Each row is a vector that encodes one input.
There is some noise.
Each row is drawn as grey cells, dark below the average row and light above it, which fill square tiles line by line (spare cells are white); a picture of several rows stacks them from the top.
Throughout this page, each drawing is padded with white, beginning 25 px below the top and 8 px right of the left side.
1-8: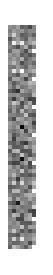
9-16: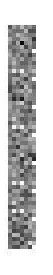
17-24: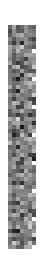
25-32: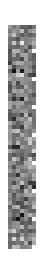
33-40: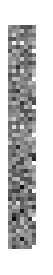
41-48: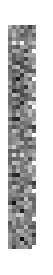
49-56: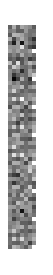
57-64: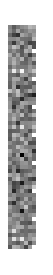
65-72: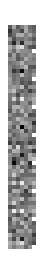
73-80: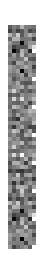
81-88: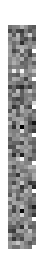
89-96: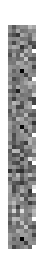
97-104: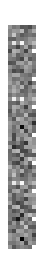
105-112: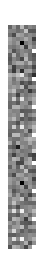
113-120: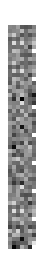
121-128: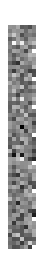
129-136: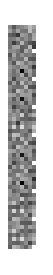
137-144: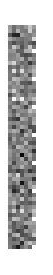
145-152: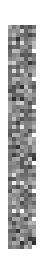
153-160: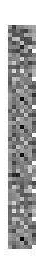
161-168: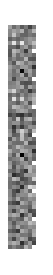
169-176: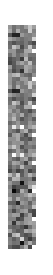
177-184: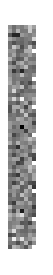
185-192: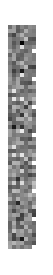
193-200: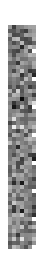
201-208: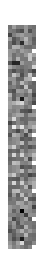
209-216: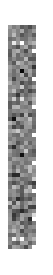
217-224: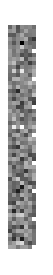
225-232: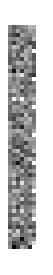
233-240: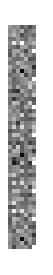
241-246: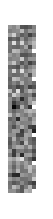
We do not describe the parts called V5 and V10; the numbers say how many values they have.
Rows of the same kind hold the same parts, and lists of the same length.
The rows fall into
4 kinds.
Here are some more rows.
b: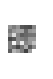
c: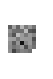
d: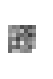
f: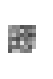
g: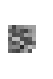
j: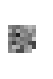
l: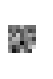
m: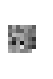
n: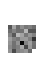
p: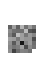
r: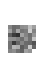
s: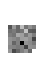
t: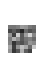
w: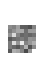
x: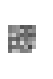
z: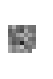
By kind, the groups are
b, d, f, w, x
c, l, n, p, s
g, j, r
m, t, z

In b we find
a point on each of two 8-point lines.
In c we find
a true/false value and a value of V5.
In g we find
a true/false value and a value of V10.
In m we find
a point on a 4-point line, a point on a 6-point line, a true/false value and a value of V5.
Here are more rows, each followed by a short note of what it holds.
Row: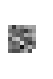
a true/false value and a value of V10
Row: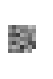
a true/false value and a value of V10
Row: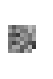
a true/false value and a value of V10
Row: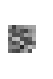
a true/false value and a value of V10
